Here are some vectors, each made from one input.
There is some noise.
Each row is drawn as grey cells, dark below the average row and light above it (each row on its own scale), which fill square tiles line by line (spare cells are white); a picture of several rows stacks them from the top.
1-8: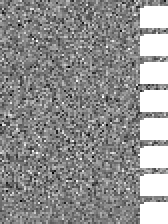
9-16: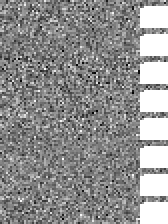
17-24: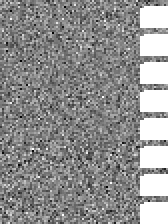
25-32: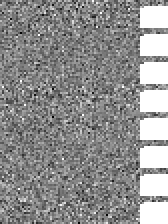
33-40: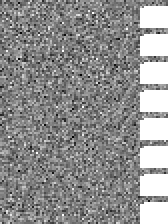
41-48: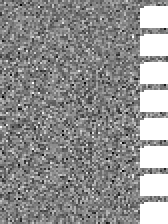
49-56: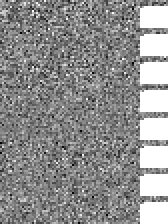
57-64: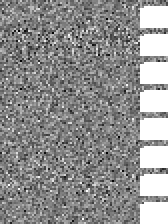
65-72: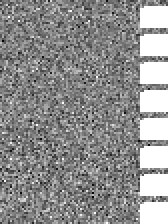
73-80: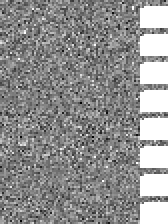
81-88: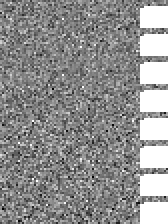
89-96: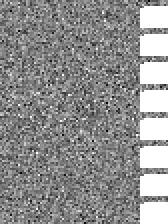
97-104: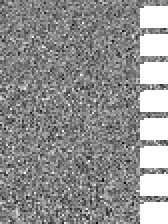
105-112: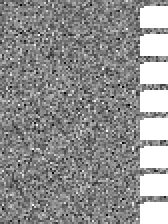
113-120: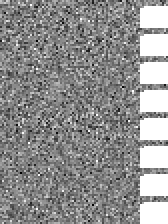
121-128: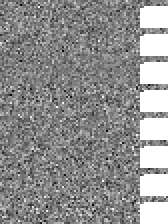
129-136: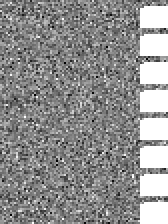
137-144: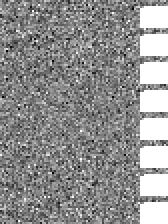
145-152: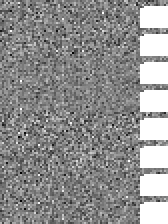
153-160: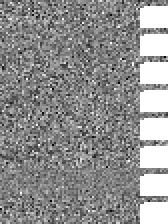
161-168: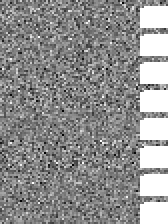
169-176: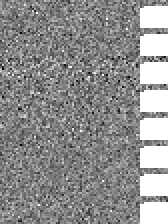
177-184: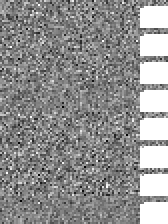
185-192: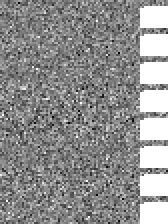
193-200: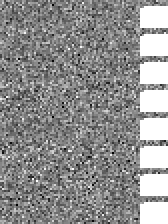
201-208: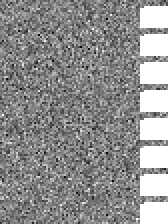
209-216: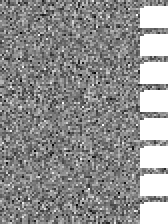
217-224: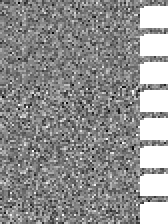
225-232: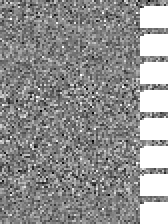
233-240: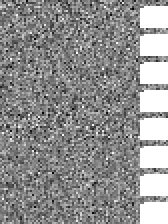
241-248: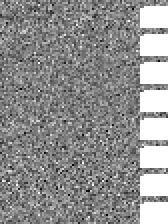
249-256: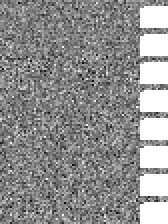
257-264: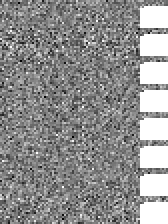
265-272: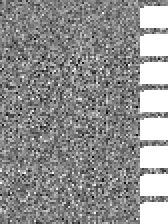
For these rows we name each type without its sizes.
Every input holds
either a point on a circle and three true/false values, or a label.
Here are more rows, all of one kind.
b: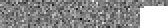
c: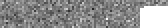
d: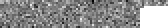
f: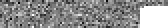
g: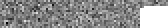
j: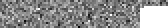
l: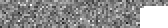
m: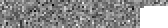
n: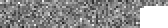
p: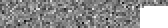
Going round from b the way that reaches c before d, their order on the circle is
b, l, n, c, f, m, j, p, d, g.
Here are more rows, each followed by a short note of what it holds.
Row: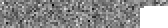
a point on a circle and three true/false values
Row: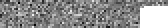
a point on a circle and three true/false values
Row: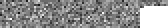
a label
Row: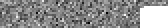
a label
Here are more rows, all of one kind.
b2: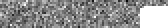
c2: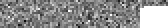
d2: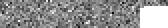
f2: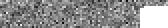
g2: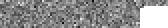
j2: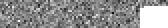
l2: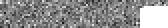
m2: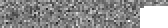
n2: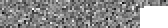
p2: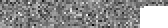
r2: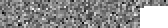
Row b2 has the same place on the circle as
d2, f2, j2 and m2.
